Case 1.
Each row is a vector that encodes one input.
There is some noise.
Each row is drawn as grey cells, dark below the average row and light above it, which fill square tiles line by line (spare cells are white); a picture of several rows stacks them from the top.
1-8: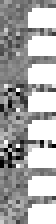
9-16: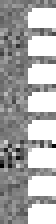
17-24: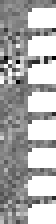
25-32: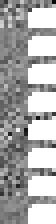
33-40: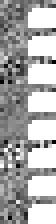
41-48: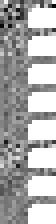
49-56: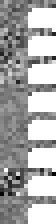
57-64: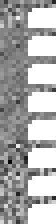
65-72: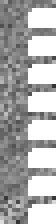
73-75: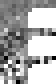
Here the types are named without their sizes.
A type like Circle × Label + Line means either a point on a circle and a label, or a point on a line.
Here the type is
Bool × Label + Unit.
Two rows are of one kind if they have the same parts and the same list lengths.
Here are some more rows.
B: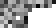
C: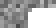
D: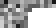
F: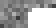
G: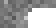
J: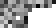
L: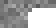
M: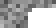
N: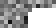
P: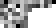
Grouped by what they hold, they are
B, J, N
C, D, F, G, L, M, P

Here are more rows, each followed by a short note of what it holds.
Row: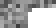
a label and a true/false value
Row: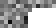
a fixed value
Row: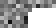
a fixed value
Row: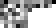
a label and a true/false value
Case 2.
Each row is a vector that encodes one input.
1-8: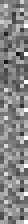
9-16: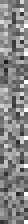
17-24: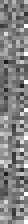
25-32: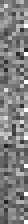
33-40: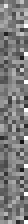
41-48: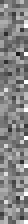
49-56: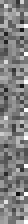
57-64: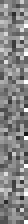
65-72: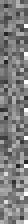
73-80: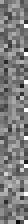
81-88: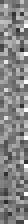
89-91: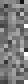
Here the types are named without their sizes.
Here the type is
Circle + Line.
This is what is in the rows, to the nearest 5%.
About 55% of them hold a point on a circle. The rest hold a point on a line.
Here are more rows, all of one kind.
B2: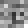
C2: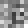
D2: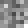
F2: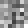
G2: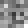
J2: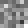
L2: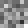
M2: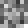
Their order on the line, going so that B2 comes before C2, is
M2, L2, J2, D2, G2, B2, C2, F2.
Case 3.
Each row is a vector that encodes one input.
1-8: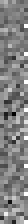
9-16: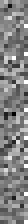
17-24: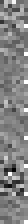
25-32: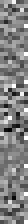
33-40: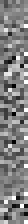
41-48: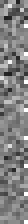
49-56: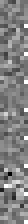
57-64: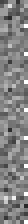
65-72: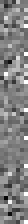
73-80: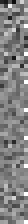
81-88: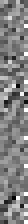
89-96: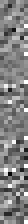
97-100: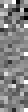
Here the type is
Line6 + Line13.
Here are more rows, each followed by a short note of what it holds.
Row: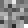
a point on a 6-point line
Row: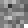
a point on a 13-point line
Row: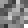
a point on a 13-point line
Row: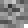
a point on a 6-point line
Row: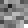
a point on a 6-point line
